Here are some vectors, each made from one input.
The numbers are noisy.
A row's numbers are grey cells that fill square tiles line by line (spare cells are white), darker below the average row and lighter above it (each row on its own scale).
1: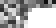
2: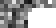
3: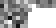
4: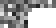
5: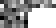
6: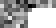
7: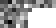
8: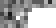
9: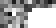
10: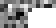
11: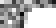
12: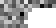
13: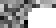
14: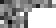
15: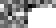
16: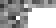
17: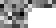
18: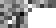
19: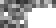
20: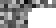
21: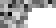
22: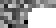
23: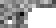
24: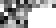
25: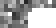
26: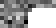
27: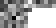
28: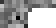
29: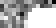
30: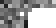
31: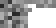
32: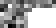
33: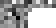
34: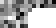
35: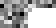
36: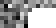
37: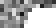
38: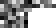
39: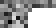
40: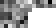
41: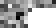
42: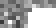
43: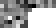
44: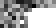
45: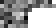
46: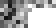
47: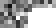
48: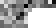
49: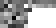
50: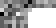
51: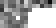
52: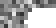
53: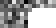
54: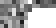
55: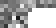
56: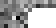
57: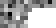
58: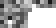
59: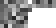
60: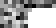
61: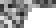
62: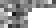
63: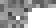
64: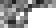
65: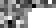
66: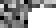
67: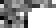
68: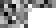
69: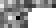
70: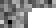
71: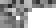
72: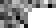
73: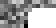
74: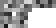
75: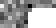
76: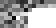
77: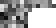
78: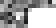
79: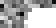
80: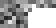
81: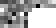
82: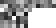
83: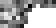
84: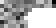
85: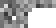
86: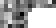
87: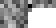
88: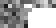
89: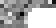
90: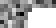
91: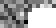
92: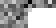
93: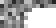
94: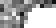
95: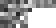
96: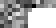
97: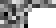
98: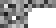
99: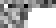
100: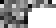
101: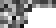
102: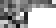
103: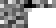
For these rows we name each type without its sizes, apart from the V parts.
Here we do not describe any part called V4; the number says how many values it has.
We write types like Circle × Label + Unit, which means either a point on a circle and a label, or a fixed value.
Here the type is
(Line + V4) × Tree.
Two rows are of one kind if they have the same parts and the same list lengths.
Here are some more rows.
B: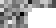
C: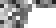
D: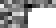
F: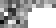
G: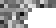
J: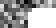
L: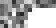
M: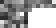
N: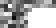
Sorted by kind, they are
B, F, G, J, N
C, D, L, M

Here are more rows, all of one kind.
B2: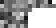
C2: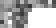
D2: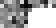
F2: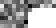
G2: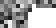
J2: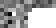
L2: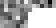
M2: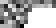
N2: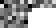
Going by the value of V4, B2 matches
C2 and L2.
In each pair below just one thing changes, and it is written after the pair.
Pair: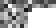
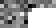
the value of V4
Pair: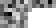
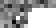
the node of the tree
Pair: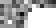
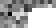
the node of the tree
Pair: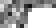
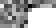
the value of V4
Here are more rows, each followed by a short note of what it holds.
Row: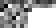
a node of a tree and a value of V4
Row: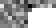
a node of a tree and a value of V4
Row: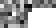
a node of a tree and a value of V4
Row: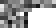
a point on a line and a node of a tree
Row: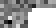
a point on a line and a node of a tree
